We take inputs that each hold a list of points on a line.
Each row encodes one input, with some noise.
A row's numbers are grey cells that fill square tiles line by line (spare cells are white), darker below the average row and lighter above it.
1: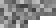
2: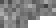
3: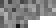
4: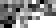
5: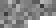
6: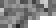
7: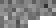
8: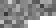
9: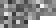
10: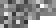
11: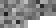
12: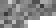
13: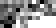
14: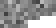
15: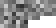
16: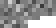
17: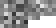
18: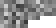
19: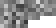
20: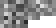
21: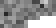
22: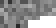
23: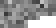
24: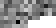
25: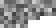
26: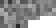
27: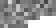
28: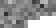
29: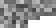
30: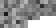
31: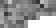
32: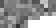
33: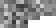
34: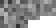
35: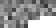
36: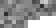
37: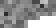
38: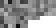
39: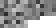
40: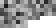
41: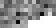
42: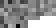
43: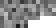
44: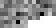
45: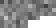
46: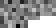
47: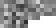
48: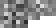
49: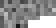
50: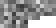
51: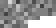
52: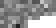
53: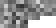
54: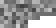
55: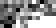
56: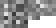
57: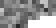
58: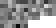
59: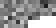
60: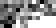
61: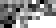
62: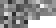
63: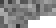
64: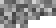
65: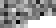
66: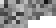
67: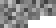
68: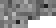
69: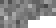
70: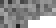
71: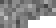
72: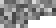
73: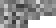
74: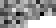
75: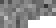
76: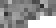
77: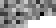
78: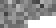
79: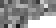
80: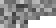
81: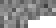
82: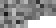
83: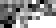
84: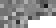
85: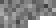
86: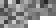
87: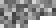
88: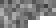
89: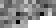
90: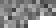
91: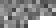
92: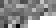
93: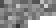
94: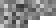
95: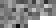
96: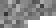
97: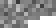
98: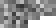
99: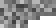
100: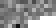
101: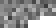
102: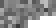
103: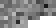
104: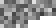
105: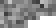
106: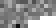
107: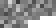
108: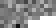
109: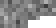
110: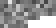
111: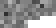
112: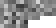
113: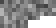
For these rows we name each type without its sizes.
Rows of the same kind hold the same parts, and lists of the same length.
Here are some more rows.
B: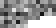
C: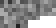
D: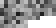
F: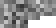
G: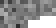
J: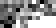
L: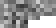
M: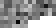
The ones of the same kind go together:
B, D
C, G, M
F, L
J

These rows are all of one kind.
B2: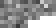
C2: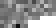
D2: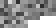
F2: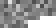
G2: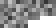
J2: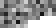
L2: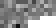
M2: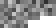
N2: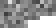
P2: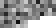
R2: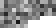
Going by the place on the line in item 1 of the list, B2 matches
C2 and L2.
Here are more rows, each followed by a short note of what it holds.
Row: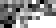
the empty list
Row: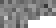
a list of two items
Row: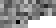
a list of two items
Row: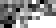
the empty list
